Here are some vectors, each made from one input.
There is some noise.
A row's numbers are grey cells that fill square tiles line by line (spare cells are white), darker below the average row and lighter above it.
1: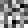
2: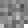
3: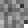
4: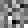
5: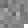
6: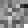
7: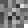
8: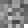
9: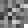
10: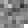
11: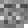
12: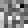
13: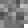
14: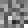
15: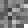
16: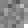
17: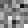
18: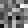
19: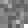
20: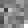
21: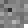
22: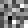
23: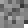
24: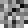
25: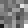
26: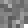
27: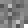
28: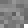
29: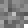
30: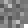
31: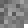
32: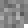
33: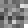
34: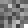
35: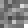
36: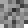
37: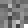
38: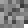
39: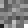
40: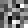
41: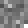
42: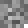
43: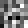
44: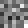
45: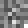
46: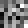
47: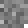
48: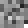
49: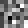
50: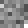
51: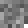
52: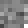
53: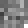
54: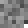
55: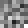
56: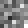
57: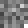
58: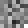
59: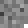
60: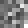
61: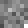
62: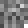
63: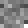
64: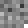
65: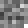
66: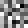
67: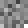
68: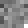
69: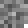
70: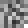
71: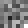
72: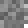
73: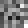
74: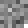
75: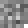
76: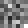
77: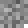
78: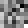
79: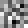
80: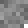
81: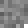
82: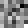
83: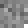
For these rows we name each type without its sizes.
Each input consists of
a node of a tree, together with a list of points on a line.
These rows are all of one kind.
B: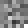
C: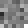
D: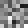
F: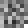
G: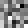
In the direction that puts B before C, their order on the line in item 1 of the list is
D, B, C, G, F.
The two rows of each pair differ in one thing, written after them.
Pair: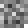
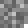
the node of the tree
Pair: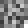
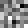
the place on the line in item 2 of the list
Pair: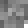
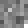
the node of the tree
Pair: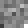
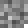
the place on the line in item 1 of the list
